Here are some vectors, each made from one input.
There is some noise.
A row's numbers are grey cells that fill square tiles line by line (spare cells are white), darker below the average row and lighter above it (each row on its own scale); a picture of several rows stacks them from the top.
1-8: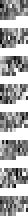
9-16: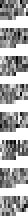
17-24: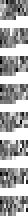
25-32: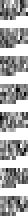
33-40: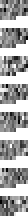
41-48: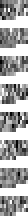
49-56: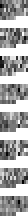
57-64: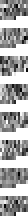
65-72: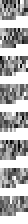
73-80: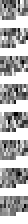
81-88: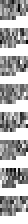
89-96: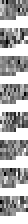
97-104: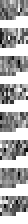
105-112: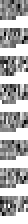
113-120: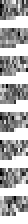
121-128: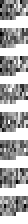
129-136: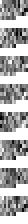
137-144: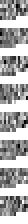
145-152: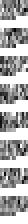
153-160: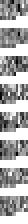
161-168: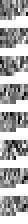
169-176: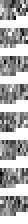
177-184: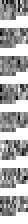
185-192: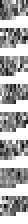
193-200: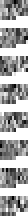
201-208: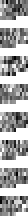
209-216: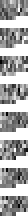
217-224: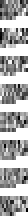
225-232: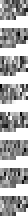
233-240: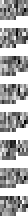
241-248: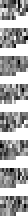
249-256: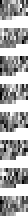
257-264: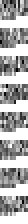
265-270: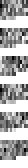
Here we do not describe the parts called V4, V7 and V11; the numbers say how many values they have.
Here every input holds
either a point on a 5-point line, a node of a 9-node tree, a true/false value and a value of V4, or a value of V7 and a value of V11.
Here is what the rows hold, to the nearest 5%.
About 55% of them hold a point on a 5-point line, a node of a 9-node tree, a true/false value and a value of V4. The rest hold a value of V7 and a value of V11.
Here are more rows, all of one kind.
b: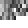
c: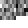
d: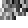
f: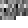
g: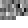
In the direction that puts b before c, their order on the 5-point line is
b, f, c, g, d.
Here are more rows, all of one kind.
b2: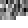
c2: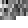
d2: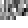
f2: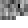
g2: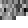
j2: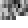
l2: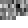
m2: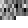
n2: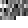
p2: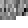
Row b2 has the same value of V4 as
f2, j2 and l2.
